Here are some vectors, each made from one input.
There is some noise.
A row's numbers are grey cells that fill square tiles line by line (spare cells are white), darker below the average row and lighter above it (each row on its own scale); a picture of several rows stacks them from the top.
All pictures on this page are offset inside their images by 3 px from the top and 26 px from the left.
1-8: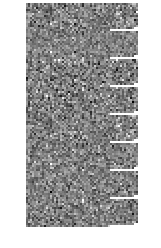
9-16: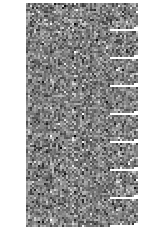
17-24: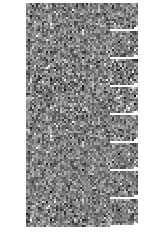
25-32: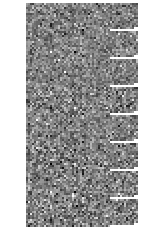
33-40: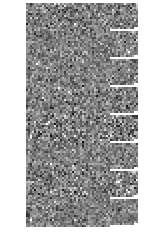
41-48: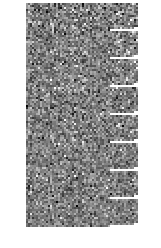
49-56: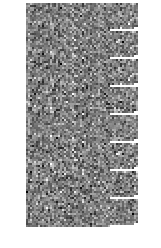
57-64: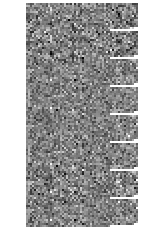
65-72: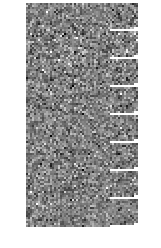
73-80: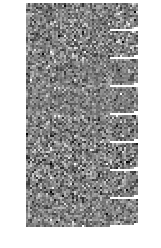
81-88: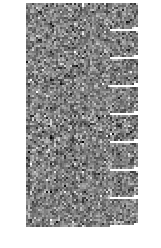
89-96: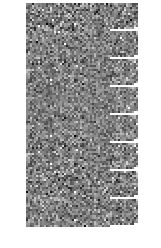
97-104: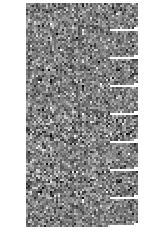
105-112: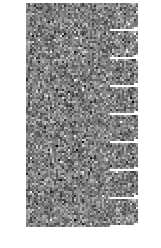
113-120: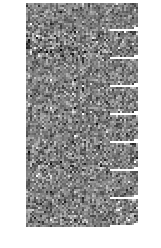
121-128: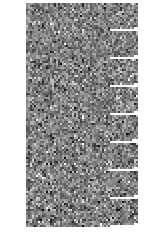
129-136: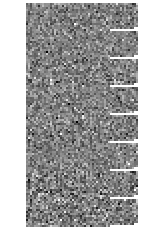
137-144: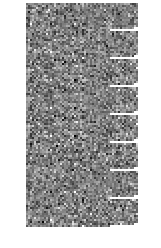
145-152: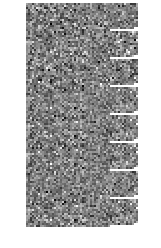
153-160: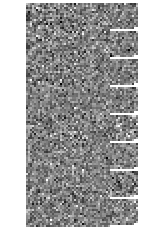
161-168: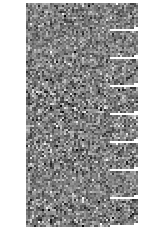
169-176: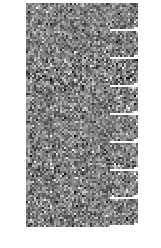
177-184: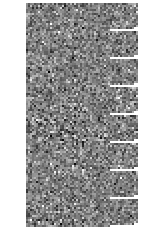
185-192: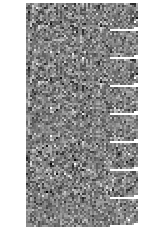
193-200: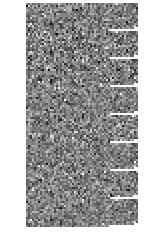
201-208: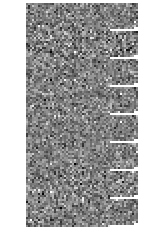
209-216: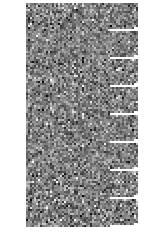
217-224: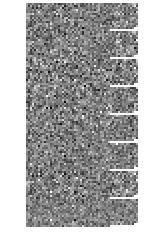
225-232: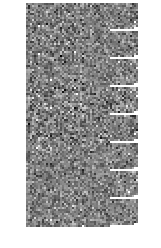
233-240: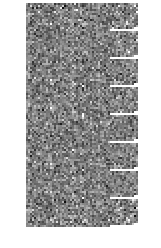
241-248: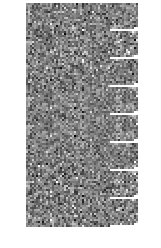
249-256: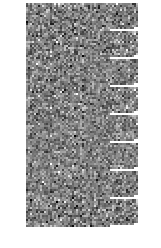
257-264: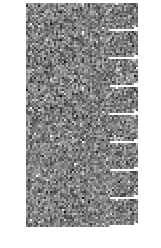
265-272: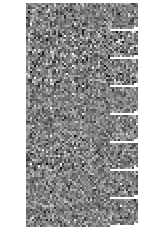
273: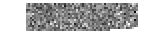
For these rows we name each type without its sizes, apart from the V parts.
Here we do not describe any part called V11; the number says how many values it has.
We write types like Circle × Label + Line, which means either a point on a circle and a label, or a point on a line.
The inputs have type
(Bool × Bool × Bool + V11) × Label + List(Line).
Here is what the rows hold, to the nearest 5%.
About 55% of them hold a label, together with either three true/false values, or a value of V11. The rest are lists of points on a line.
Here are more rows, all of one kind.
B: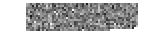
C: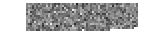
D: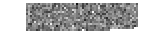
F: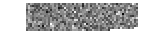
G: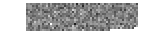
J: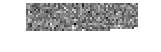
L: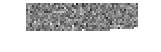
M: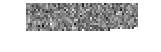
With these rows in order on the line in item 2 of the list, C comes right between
D and M.
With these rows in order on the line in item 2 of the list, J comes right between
D and F.
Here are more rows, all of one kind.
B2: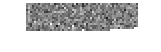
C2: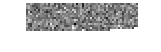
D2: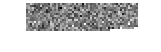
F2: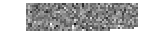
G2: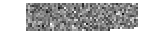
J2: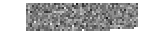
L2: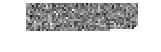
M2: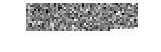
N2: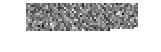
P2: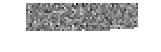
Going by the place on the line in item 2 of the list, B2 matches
F2 and G2.
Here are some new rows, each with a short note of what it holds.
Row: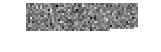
a label and three true/false values
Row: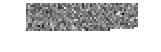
a list of two items
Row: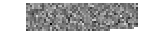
the empty list
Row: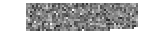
a list of two items
